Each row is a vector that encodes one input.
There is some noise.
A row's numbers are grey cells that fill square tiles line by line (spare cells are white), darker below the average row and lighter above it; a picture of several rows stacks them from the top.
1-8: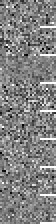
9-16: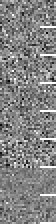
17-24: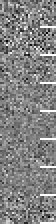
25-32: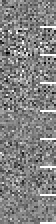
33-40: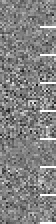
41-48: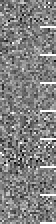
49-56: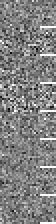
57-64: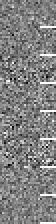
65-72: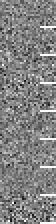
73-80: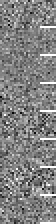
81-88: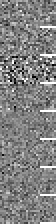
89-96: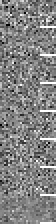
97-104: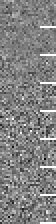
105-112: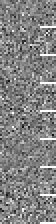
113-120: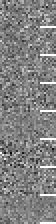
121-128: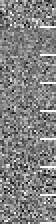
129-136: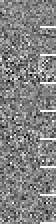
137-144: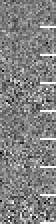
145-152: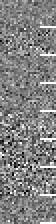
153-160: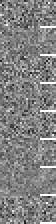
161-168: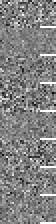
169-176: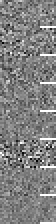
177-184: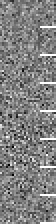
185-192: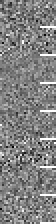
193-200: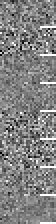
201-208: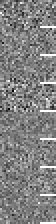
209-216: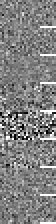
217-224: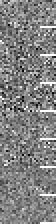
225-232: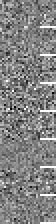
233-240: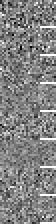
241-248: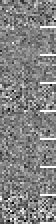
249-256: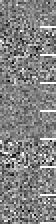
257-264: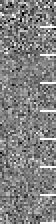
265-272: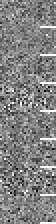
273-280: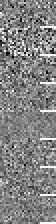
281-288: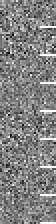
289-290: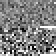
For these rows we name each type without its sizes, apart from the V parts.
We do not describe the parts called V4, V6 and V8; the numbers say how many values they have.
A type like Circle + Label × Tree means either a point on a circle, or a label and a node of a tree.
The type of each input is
(Bool × Bool × Bool × Bool + V6) × (Circle × Line + V8) × V4.
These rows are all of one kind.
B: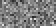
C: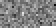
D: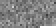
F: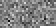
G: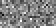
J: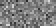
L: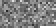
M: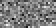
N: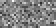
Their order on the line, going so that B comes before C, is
B, D, C, L, M, F, N, G, J.
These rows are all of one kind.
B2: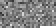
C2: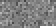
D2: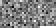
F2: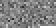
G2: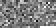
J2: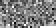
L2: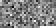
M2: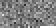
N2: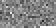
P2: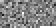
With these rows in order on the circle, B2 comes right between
C2 and J2.
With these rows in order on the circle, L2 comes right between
D2 and G2.
